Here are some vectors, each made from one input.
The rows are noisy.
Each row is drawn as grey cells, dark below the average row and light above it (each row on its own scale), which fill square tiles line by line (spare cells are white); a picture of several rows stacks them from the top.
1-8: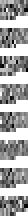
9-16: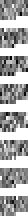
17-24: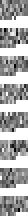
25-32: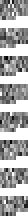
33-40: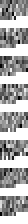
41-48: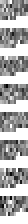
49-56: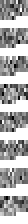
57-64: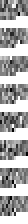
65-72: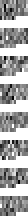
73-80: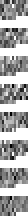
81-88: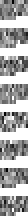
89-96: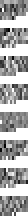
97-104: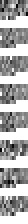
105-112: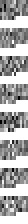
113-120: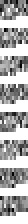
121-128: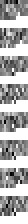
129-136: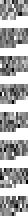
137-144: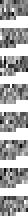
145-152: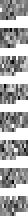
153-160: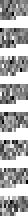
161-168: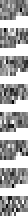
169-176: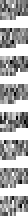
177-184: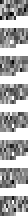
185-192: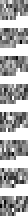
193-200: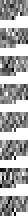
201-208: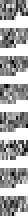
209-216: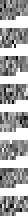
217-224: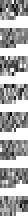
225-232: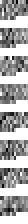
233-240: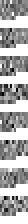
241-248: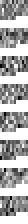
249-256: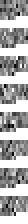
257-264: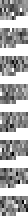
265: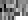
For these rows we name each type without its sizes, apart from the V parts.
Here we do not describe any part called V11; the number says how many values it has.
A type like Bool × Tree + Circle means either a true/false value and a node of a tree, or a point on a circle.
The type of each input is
Line + List(Bool × V11).
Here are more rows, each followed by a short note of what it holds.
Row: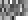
a list of two items
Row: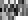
a list of one item
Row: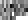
a list of two items
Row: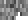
a list of two items
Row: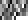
a point on a line
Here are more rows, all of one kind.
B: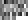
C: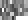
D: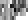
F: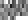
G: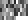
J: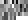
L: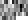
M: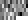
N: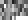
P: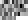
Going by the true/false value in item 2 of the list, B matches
F, G and M.
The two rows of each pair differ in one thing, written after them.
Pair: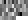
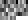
the value of V11 in item 2 of the list
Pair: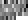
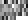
the value of V11 in item 2 of the list
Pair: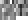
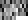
the value of V11 in item 1 of the list
